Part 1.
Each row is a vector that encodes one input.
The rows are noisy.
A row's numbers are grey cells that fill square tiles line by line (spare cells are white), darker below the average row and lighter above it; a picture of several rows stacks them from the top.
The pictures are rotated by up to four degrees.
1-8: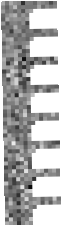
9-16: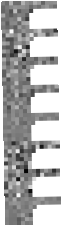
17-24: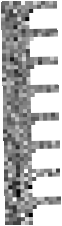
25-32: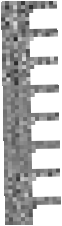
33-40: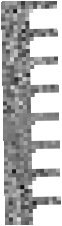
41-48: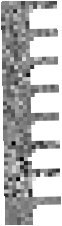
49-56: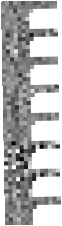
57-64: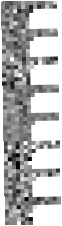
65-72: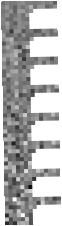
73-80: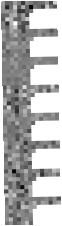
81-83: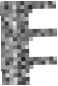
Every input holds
a point on a 4-point line.
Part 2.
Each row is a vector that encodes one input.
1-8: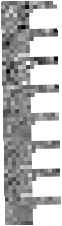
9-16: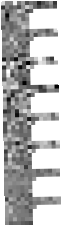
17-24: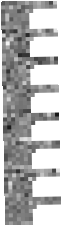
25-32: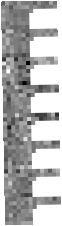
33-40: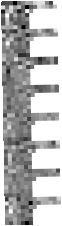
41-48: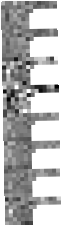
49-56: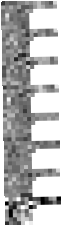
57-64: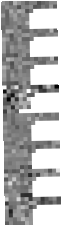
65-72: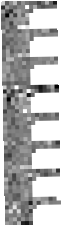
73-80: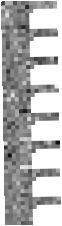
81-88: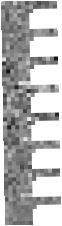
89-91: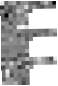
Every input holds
a node of a 17-node tree.
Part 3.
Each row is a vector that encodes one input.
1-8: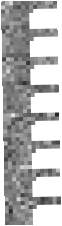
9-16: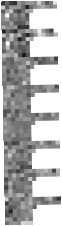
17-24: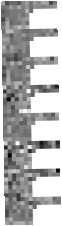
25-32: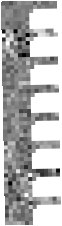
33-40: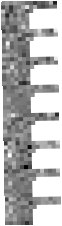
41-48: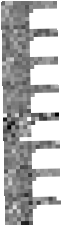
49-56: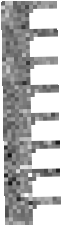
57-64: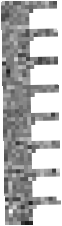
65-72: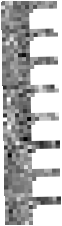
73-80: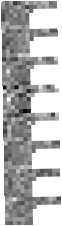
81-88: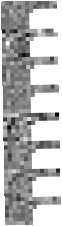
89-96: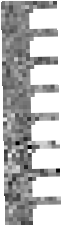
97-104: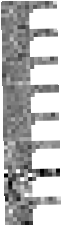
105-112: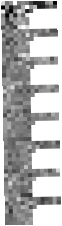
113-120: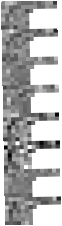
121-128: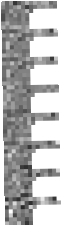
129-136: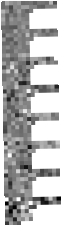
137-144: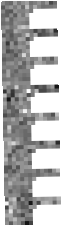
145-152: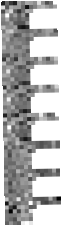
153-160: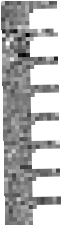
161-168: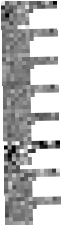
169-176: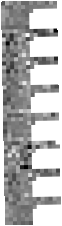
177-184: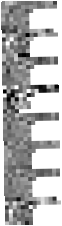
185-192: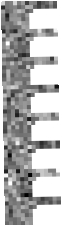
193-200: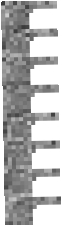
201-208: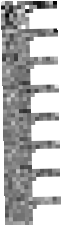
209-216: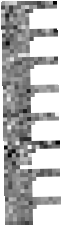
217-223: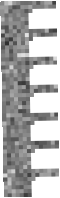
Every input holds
a node of a 19-node tree.
